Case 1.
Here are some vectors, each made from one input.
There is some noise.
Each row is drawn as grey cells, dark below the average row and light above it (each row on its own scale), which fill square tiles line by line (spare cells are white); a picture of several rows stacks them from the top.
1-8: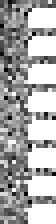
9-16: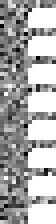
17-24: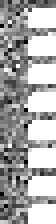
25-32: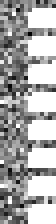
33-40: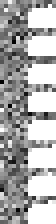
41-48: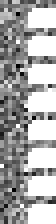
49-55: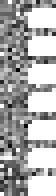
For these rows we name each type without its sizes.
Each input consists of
a label and a point on a line.
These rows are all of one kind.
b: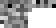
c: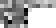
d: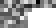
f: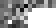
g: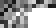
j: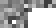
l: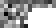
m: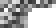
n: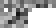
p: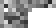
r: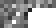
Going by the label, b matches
d, j, n and p.
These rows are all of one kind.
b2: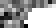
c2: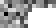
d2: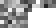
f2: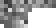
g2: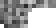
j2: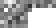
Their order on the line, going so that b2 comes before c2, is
j2, g2, b2, d2, f2, c2.
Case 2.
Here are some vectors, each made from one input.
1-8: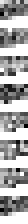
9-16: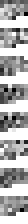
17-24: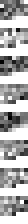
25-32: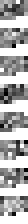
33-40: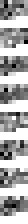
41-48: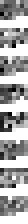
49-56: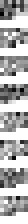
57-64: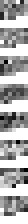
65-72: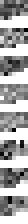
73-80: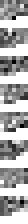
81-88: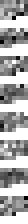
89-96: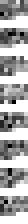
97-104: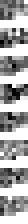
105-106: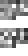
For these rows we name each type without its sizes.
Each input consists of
either a label, or a node of a tree.
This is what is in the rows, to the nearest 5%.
About 45% of them hold a label. The rest hold a node of a tree.
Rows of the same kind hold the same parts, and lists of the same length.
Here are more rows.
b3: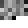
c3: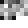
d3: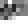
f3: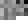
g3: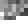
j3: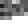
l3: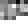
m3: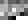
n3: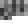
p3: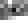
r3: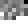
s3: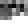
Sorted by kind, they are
b3, c3, f3, g3, l3, m3, r3
d3, j3, n3, p3, s3

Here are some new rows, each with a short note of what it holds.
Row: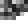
a node of a tree
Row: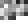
a label
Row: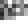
a node of a tree
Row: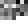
a label
